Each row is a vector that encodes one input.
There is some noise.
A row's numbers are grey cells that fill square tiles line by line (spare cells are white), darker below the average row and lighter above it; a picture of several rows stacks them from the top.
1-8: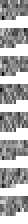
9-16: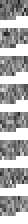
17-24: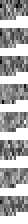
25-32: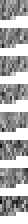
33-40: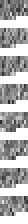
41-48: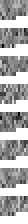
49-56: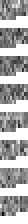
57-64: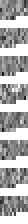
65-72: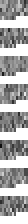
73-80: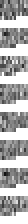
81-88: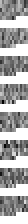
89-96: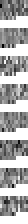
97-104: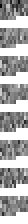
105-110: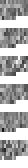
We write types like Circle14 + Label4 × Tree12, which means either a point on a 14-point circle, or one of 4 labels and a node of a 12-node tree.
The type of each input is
Line6 + Line8 × (Tree7 + Unit).
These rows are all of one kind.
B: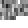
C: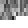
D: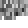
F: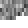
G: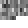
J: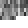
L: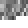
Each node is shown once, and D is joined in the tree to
B and C.
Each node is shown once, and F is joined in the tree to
C and G.
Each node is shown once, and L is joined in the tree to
J.
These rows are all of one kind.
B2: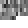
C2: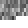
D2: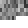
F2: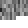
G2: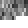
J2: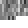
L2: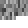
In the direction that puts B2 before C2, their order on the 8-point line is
B2, C2, J2, D2, G2, F2, L2.
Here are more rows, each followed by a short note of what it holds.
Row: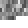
a point on an 8-point line and a node of a 7-node tree
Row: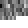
a point on a 6-point line
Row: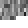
a point on an 8-point line and a node of a 7-node tree
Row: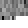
a point on an 8-point line
